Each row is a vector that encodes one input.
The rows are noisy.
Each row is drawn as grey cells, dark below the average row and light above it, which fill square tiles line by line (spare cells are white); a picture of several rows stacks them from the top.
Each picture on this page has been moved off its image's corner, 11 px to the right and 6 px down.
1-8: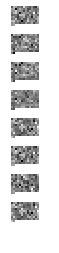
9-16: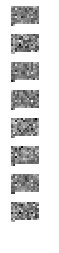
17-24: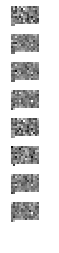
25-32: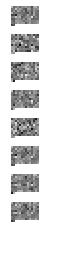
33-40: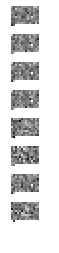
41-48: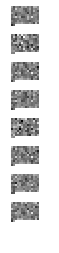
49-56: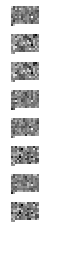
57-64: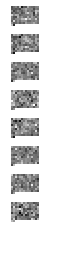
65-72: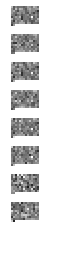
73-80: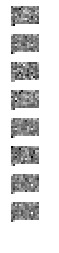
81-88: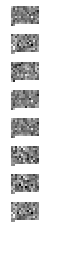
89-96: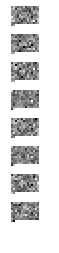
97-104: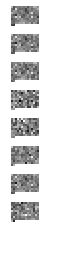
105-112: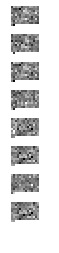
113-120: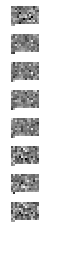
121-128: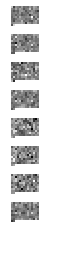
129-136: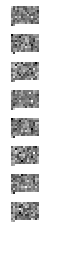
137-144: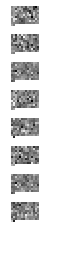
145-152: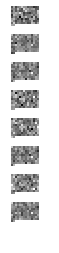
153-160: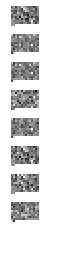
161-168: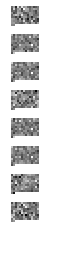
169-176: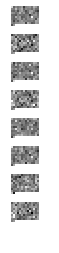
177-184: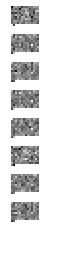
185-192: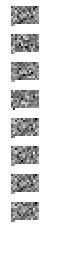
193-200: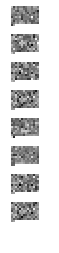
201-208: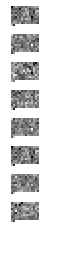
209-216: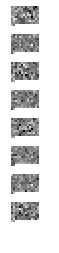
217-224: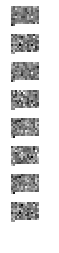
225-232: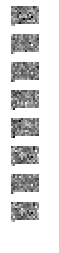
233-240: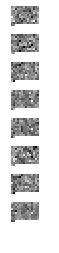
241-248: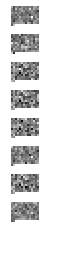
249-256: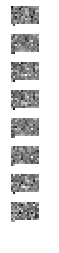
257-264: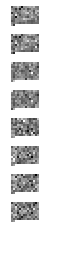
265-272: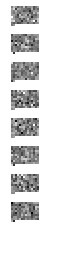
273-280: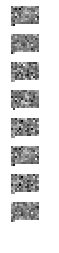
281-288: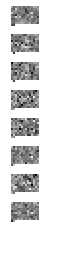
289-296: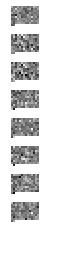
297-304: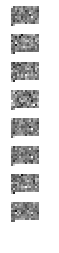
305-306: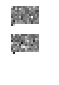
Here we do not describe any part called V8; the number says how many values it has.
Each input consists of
either a point on an 11-point circle, or a point on a 9-point line, or a point on a 10-point line, or a point on a 12-point line, or a value of V8.
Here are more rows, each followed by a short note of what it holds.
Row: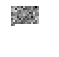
a value of V8
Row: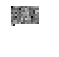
a point on a 12-point line
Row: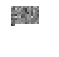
a point on an 11-point circle
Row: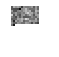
a point on a 12-point line
